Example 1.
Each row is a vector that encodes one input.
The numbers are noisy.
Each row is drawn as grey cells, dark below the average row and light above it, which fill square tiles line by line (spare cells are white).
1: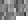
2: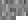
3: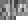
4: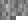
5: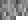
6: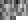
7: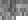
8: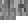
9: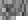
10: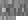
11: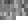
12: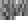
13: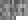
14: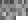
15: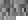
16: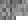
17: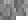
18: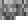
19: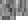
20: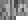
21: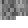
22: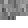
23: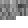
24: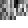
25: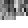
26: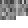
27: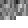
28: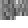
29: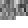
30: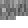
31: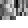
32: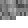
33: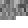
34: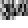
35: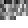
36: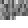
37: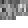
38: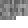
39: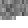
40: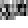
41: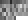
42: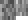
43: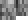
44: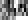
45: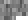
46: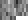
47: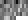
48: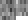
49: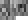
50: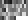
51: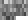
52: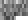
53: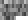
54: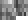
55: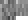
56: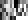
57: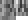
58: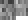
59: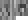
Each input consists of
a point on a 4-point line and a point on a 6-point line.
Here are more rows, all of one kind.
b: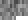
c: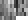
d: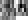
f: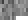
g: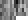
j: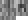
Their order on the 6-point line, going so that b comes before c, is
b, g, c, j, d, f.
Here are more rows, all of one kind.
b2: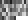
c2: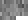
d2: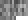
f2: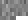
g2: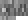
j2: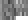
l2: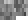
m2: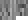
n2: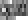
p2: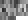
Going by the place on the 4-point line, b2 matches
f2, g2 and n2.
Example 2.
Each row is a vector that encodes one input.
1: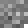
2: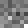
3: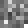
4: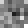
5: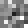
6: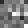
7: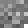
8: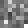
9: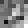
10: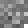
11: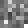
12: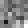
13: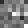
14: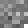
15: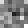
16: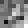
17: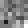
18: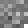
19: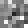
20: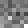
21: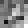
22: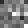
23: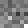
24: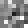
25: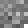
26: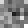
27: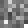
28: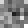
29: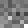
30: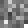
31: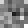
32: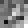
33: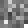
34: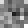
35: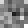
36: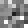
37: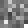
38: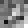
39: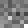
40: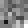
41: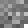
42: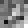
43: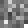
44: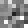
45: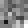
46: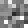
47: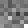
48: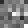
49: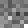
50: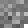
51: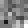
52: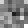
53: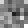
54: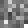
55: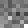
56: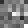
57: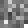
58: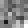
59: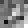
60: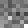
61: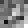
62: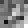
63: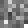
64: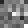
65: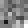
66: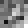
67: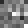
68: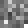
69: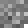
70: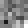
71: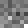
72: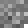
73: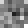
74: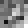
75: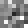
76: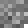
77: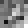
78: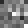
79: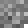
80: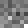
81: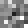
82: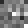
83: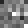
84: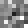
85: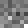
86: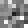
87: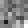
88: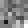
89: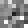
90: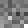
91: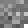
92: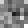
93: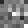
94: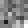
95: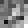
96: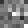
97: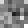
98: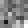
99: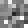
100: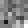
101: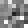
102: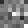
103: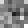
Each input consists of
three true/false values.
